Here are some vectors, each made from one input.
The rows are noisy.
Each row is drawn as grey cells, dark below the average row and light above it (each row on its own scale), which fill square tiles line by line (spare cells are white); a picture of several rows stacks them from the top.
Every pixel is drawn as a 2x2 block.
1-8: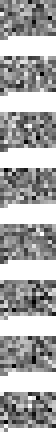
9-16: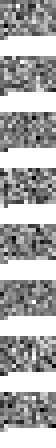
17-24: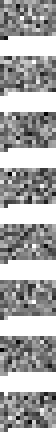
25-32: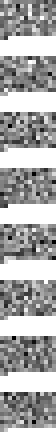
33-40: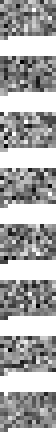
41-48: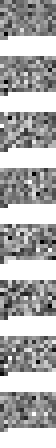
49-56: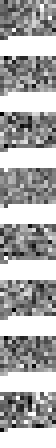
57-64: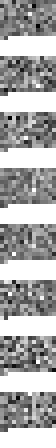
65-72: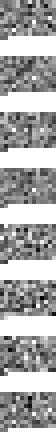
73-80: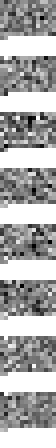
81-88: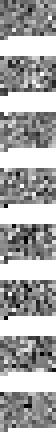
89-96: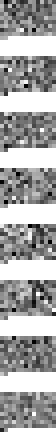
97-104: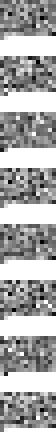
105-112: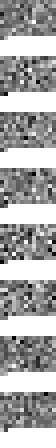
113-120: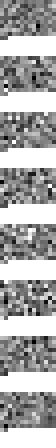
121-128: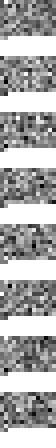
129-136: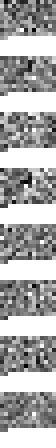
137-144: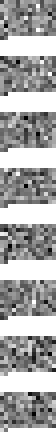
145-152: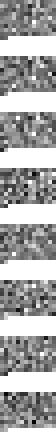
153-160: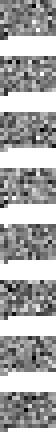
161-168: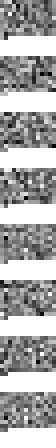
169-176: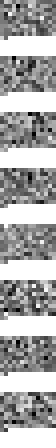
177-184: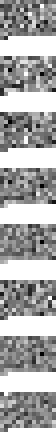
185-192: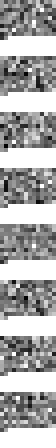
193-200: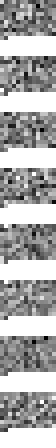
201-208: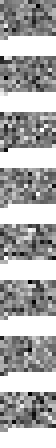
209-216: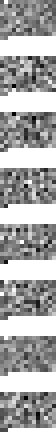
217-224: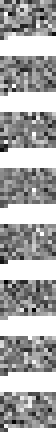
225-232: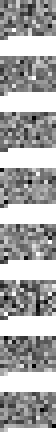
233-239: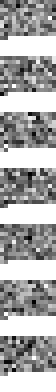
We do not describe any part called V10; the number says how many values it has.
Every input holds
a list of up to two items, each a true/false value and a value of V10.
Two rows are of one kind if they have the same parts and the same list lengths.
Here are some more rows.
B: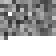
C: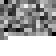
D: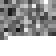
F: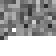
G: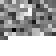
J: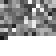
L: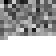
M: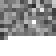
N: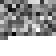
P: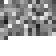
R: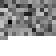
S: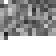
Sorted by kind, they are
B, F, J, M, N, P, R, S
C, D, G
L

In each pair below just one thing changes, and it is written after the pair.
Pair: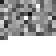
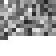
the true/false value in item 1 of the list
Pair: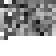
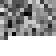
the true/false value in item 1 of the list
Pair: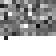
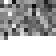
the value of V10 in item 1 of the list
